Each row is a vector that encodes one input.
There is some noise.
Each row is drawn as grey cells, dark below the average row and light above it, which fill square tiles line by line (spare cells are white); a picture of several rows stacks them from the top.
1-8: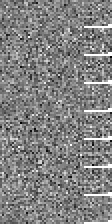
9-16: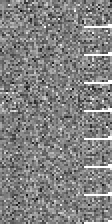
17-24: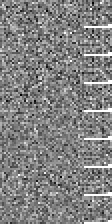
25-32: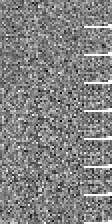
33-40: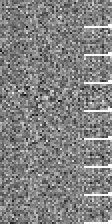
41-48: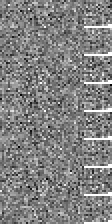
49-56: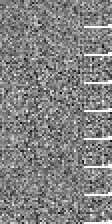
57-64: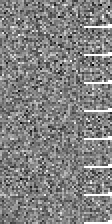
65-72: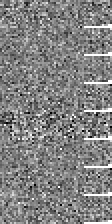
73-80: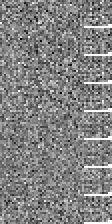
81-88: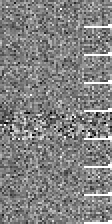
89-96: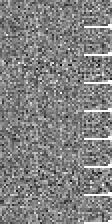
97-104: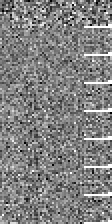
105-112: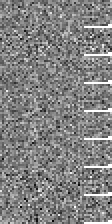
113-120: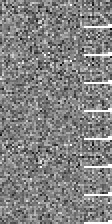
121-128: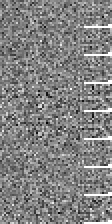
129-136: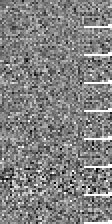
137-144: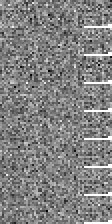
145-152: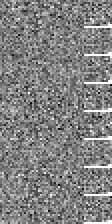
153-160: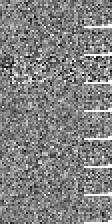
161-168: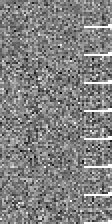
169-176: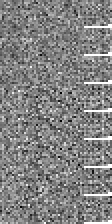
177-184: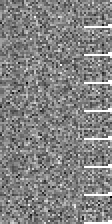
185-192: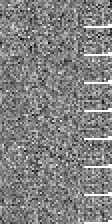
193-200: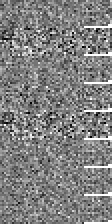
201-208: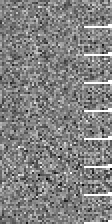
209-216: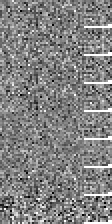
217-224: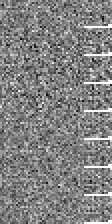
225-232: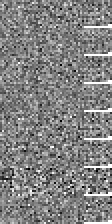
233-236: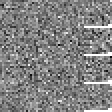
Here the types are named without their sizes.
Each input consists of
either a point on a circle, or a fixed value, or two labels.
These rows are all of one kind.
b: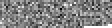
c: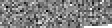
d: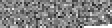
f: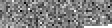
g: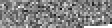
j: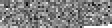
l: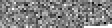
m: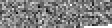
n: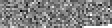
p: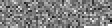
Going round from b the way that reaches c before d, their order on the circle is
b, m, c, p, f, n, j, d, l, g.
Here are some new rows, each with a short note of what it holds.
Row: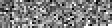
a fixed value
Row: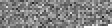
two labels
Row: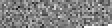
two labels
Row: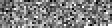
a fixed value
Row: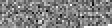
a point on a circle
